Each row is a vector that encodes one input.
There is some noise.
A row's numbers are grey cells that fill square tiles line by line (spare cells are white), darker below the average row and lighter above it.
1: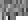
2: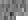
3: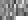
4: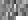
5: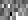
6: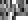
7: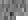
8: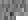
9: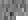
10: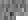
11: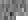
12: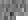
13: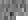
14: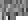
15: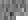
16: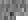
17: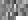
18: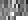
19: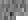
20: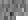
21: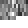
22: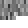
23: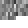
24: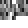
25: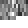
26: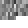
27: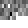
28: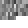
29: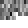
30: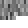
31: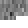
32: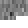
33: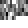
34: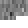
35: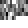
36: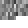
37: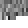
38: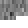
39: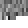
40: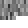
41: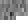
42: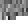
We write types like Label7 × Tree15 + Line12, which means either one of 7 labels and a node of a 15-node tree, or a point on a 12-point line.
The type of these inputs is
Bool × Line6.
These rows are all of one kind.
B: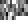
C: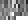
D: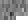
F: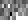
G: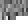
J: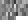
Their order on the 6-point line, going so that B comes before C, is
B, C, G, J, D, F.
